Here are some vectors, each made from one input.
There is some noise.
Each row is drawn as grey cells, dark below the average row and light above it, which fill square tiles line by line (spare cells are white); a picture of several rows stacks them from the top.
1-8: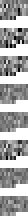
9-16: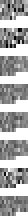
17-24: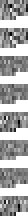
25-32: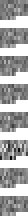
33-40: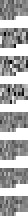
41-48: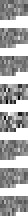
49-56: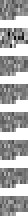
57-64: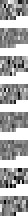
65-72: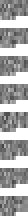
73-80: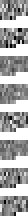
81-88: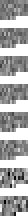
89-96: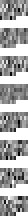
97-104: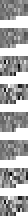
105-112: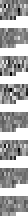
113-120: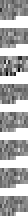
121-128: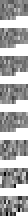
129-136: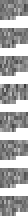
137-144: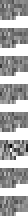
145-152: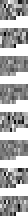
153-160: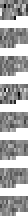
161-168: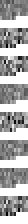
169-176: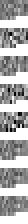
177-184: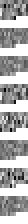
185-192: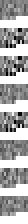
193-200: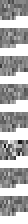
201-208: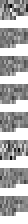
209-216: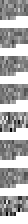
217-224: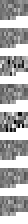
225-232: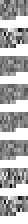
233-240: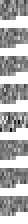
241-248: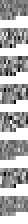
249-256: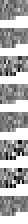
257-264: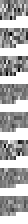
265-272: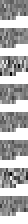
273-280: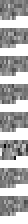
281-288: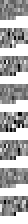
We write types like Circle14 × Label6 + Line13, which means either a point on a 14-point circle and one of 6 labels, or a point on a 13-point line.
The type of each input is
List2(Line5) + Tree8.
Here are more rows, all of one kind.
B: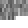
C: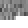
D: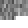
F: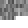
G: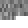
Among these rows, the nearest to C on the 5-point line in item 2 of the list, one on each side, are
B and G.
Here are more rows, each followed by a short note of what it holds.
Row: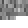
a list of one item
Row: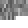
a list of two items
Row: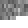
a list of one item
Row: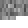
a list of one item
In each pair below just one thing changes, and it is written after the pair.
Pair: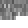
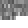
the place on the 5-point line in item 2 of the list
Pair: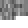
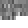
the place on the 5-point line in item 1 of the list
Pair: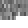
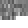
the place on the 5-point line in item 2 of the list
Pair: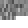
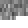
the place on the 5-point line in item 1 of the list
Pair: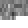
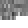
the place on the 5-point line in item 1 of the list
